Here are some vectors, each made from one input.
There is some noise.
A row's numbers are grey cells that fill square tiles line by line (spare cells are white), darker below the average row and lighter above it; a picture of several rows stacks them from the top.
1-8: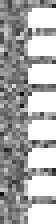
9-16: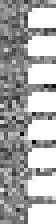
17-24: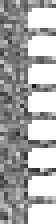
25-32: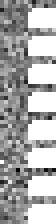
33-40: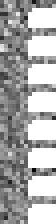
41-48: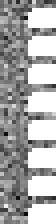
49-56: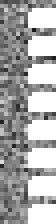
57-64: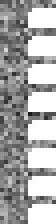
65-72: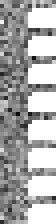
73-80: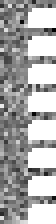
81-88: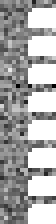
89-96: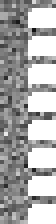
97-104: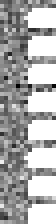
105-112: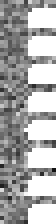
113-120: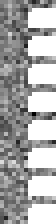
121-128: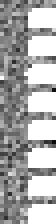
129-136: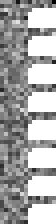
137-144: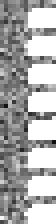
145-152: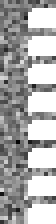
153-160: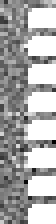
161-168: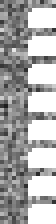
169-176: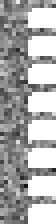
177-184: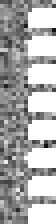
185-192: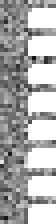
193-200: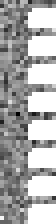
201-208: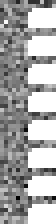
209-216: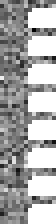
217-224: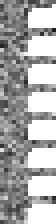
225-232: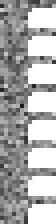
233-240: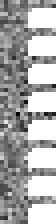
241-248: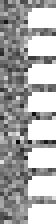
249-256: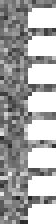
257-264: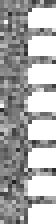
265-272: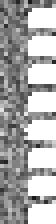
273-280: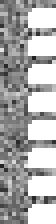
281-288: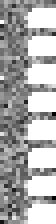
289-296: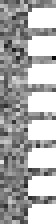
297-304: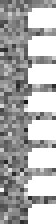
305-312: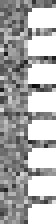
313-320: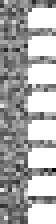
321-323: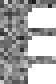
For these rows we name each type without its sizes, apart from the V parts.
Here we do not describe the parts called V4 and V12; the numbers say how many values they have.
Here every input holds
three true/false values, a value of V4 and a value of V12, together with either a point on a circle, or a fixed value.
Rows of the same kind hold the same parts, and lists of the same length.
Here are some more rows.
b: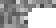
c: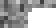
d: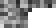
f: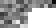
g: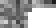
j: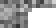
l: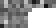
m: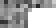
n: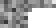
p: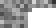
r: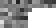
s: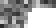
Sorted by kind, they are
b, c, j, m, n
d, f, g, l, p, r, s

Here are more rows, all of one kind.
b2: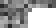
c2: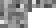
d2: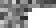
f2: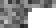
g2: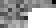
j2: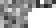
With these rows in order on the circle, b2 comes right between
d2 and f2.
